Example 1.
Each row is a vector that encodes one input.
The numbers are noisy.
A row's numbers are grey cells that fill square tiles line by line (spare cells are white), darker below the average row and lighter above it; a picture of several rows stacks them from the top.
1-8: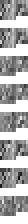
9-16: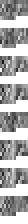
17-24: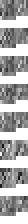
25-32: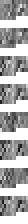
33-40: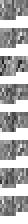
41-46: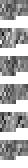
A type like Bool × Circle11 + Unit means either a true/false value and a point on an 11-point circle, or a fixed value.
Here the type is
Label7 + Line6.
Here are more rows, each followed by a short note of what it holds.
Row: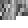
a point on a 6-point line
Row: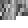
a point on a 6-point line
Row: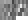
one of 7 labels
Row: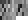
a point on a 6-point line
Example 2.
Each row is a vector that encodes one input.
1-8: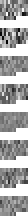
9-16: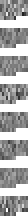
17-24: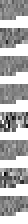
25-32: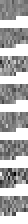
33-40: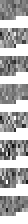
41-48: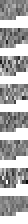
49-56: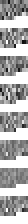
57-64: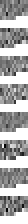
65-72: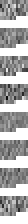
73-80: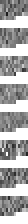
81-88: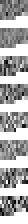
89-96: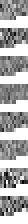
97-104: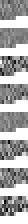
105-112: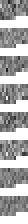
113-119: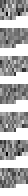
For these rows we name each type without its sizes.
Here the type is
List(Line).
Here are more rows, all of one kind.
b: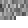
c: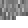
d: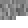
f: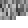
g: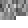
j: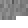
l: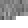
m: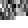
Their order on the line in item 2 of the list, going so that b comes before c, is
m, f, j, g, b, d, l, c.
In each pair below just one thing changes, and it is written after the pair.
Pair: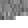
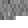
the place on the line in item 1 of the list
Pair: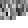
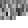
the place on the line in item 2 of the list
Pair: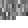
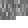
the place on the line in item 1 of the list
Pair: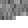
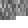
the place on the line in item 1 of the list
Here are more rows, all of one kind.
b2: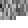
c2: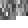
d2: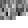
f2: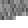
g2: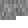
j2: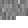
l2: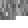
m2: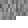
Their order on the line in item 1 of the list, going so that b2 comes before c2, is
j2, g2, d2, m2, f2, b2, l2, c2.
